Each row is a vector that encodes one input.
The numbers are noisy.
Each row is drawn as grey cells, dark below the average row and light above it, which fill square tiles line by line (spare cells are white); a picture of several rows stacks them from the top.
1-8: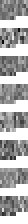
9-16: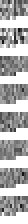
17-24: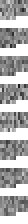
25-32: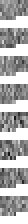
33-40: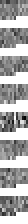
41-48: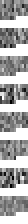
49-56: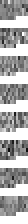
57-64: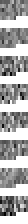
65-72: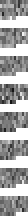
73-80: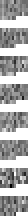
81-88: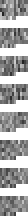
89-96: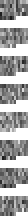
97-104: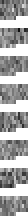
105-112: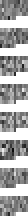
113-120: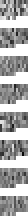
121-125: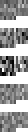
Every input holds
a point on an 8-point circle, together with either a fixed value, or a node of a 15-node tree.
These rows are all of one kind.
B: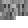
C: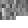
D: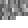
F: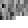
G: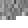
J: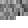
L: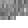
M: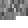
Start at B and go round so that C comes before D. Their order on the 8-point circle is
B, J, G, L, F, C, M, D.
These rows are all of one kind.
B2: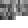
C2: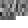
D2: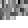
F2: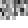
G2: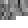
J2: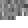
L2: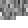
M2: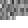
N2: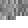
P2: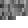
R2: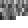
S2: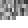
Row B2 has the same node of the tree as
D2, G2 and N2.
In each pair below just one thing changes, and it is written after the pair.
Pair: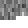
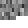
the place on the 8-point circle
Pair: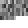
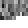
the node of the tree
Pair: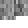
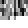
the place on the 8-point circle
